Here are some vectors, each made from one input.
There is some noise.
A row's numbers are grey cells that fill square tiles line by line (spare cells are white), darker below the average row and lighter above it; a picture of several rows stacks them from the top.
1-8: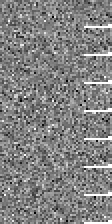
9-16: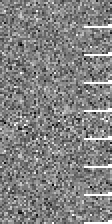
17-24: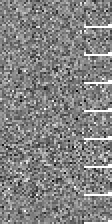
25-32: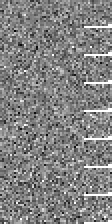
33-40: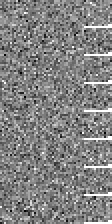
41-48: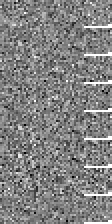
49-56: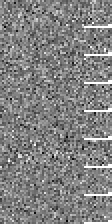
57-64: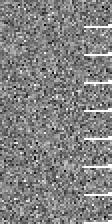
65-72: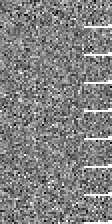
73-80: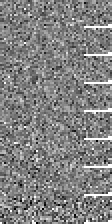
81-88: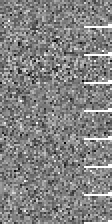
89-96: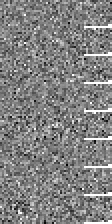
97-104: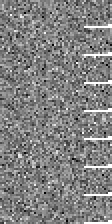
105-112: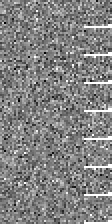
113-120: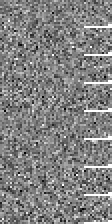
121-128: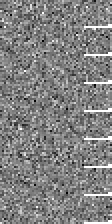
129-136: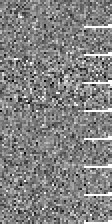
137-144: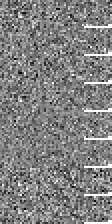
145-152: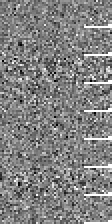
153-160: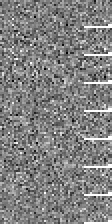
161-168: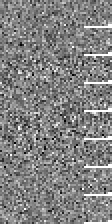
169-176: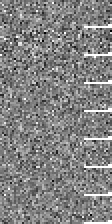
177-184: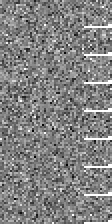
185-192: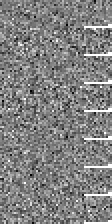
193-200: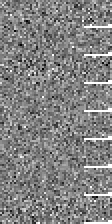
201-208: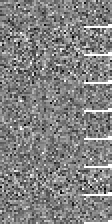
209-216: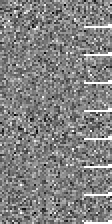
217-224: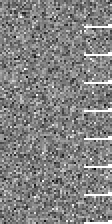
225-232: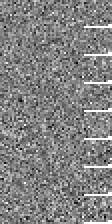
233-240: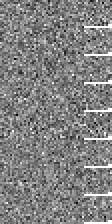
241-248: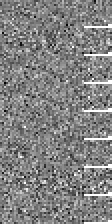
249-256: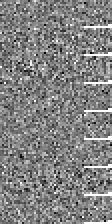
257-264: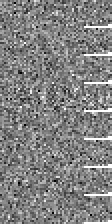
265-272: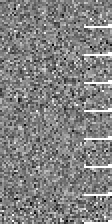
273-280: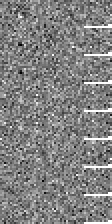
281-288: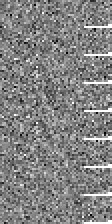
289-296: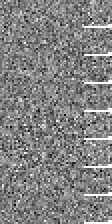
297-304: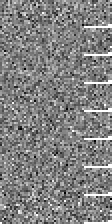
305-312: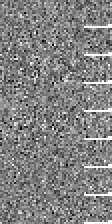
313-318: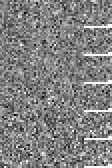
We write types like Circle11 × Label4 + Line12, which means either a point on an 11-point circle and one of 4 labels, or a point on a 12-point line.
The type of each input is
Bool × Tree19.
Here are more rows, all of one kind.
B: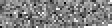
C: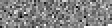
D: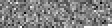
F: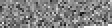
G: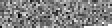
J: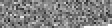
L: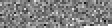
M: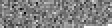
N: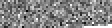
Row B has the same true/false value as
C and G.
